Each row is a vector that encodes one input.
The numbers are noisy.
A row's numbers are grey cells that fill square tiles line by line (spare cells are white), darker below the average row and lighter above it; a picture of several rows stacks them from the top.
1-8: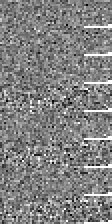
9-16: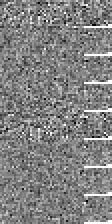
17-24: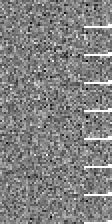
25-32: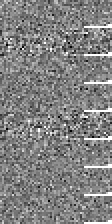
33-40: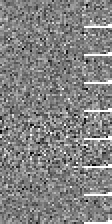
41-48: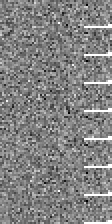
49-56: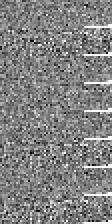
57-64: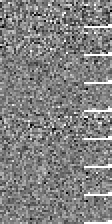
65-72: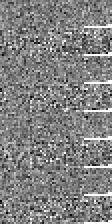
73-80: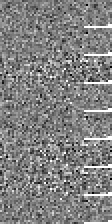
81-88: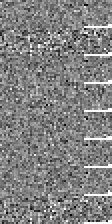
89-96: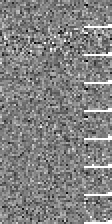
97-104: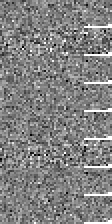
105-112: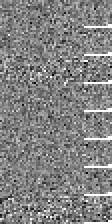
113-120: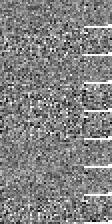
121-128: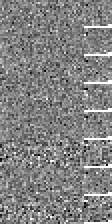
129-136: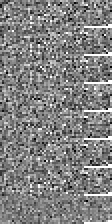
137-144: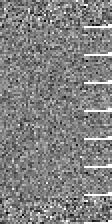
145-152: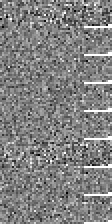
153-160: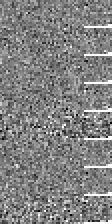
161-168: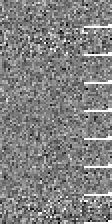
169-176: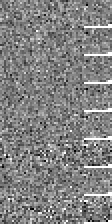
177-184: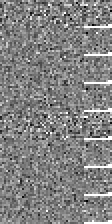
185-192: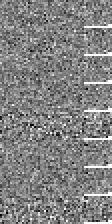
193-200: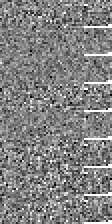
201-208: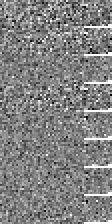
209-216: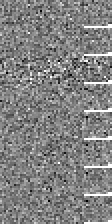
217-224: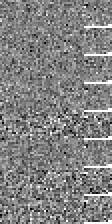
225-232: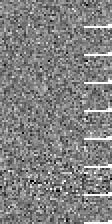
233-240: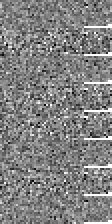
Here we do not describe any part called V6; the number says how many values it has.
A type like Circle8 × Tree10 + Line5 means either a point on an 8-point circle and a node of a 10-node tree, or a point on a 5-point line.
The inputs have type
Label8 × Label8 × (Line5 × Tree10 + V6).
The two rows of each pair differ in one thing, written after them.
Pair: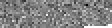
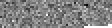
the place on the 5-point line
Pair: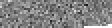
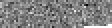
one of the two labels
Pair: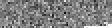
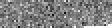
one of the two labels
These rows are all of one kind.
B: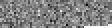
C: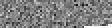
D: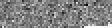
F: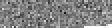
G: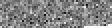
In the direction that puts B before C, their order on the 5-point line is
B, D, G, C, F.
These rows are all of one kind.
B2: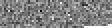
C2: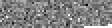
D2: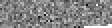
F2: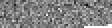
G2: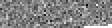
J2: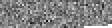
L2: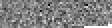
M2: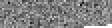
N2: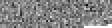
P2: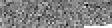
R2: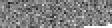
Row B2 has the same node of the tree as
G2, J2, M2 and P2.
